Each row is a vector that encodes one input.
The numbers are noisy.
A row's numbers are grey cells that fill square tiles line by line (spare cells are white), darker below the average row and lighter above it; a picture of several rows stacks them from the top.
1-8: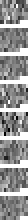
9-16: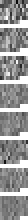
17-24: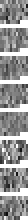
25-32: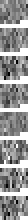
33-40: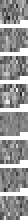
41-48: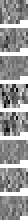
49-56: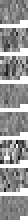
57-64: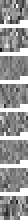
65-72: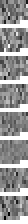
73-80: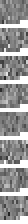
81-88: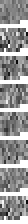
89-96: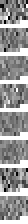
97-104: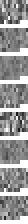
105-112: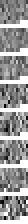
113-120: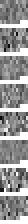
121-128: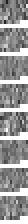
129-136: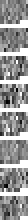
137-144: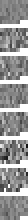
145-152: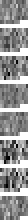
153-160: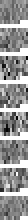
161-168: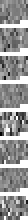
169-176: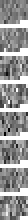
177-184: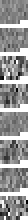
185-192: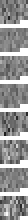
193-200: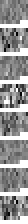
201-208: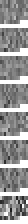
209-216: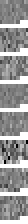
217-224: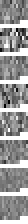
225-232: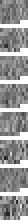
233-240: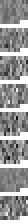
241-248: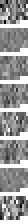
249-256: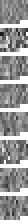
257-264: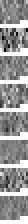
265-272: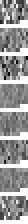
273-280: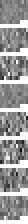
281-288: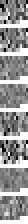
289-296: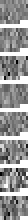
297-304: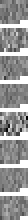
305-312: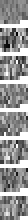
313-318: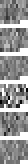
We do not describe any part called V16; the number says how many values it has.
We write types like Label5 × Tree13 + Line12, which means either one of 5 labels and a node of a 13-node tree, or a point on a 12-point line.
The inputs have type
Bool × Label10 × (Tree12 + V16).
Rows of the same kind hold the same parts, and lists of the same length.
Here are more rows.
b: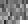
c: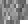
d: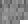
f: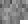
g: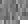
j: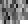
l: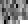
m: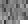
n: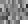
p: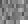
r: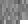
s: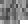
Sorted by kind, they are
b, c, g, j, l, m, n, s
d, f, p, r

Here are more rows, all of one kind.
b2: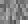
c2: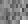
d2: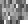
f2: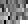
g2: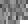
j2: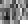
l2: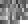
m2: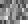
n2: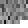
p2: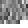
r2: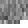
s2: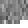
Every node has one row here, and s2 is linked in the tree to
l2 and r2.
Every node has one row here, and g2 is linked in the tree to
r2.
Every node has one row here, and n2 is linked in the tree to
m2.
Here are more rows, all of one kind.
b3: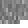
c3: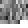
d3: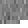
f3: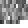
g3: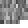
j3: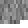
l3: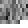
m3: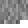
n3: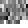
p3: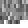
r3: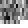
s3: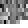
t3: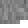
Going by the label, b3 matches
f3 and g3.
